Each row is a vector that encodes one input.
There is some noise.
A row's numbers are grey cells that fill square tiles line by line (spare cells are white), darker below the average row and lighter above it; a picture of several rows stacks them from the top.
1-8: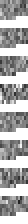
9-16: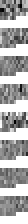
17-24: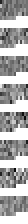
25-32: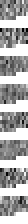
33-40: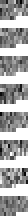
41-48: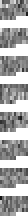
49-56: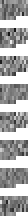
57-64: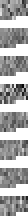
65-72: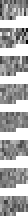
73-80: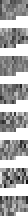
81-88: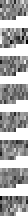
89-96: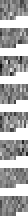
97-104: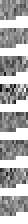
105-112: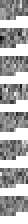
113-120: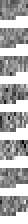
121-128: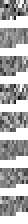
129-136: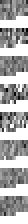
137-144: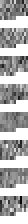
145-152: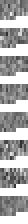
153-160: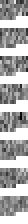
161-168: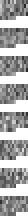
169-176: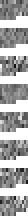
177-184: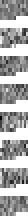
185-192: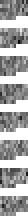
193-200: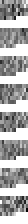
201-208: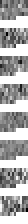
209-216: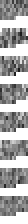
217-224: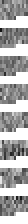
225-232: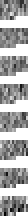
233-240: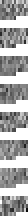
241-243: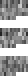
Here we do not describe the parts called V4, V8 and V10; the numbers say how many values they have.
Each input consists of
a point on a 5-point line, together with either a point on a 7-point line, a value of V8 and a value of V10, or a true/false value and a value of V4.
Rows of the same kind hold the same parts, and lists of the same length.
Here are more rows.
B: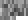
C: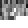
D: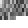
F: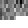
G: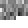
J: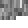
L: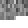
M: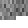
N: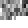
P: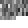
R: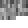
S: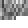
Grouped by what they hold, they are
B, C, D, F, G, J, L, M, N, R
P, S

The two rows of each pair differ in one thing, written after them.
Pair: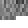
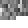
the place on the 5-point line
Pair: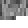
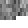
the value of V10
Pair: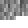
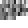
the value of V8
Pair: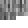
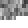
the value of V8
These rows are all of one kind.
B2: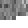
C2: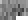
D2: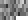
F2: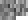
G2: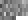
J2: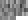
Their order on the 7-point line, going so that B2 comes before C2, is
J2, F2, B2, D2, G2, C2.
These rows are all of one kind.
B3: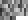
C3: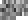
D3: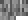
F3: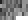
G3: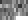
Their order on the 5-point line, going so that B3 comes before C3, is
F3, D3, G3, B3, C3.
